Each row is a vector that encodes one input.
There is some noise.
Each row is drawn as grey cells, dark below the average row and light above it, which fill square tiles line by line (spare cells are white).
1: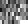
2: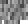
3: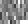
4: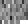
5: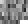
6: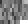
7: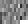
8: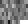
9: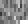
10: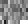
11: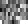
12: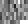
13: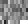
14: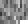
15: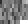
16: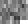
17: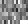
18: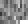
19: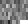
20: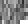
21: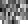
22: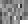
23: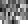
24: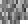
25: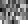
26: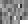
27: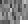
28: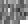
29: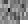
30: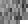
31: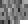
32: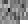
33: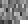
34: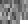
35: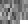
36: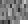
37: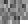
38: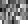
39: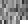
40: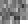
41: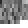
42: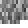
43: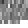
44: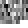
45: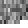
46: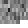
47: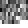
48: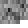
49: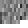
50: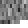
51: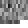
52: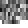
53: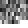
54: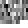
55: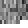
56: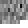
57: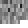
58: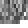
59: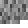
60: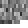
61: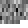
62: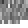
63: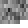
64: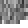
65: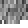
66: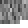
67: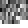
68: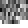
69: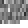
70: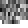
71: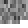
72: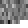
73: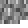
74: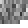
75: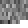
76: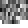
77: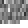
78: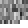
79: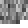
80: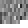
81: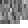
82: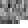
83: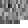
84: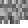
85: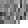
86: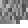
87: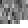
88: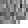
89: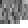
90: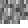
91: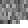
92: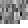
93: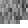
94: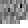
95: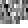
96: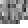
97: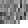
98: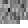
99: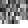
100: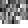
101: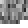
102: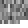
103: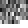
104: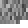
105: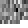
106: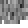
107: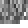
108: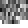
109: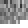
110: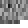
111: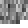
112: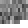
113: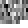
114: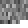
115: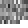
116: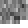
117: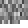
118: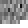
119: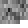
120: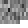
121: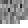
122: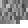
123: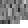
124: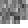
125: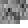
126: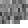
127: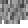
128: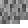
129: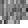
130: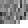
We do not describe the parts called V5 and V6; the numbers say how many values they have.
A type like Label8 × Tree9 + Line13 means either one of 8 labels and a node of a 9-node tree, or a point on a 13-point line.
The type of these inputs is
(Bool × Bool × Bool + V5) × V6 + Line3 × Line3 + Unit.
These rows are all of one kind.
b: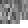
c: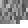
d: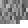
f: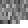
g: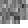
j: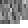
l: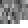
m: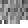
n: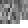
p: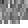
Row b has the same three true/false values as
m and n.
